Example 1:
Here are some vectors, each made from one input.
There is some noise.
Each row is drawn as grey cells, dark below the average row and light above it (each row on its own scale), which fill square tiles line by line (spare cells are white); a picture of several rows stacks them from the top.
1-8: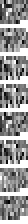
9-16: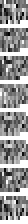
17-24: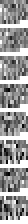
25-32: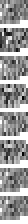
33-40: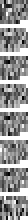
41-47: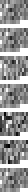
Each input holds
a point on a 6-point line.
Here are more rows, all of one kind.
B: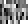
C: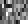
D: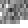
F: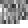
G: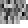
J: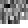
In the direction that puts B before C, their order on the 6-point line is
B, G, D, F, J, C.
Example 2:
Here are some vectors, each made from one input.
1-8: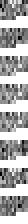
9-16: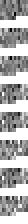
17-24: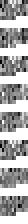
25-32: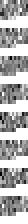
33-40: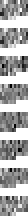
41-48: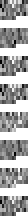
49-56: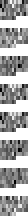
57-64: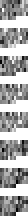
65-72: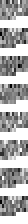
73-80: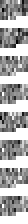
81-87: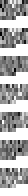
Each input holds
either a fixed value, or three true/false values.
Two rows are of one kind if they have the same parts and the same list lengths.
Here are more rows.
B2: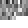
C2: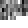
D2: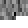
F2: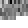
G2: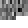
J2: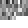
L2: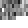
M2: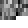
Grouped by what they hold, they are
B2, C2, D2, F2, G2, J2, L2
M2

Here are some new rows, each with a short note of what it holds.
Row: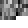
a fixed value
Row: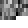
a fixed value
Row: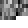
a fixed value
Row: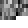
a fixed value
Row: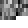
a fixed value
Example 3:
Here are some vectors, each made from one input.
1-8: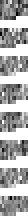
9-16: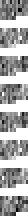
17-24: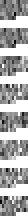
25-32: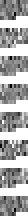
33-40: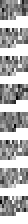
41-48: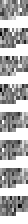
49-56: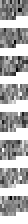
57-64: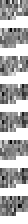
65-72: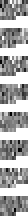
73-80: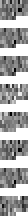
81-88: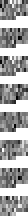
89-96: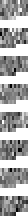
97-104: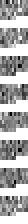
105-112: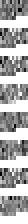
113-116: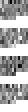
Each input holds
either a fixed value, or three true/false values.
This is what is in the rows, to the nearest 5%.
About 5% of them hold a fixed value. The rest hold three true/false values.
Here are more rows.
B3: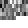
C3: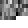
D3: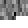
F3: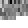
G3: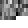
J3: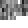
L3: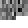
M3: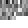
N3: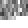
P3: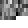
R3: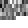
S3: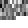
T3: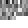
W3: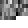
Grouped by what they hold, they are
B3, D3, F3, J3, L3, M3, N3, R3, S3, T3
C3, G3, P3, W3

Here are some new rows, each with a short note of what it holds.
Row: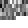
three true/false values
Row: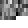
a fixed value
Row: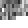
three true/false values
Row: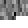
three true/false values
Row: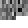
three true/false values
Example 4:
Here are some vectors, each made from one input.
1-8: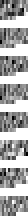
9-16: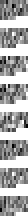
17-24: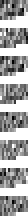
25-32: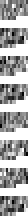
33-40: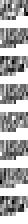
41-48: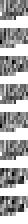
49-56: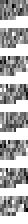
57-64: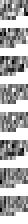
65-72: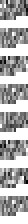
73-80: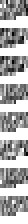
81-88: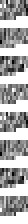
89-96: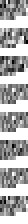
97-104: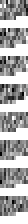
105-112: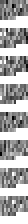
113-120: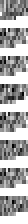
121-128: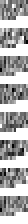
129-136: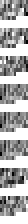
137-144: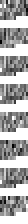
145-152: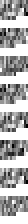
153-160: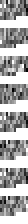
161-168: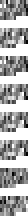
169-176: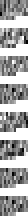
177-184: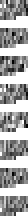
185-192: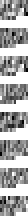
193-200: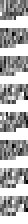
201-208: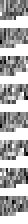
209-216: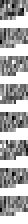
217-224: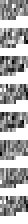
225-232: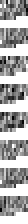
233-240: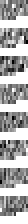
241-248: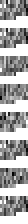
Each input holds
three true/false values.
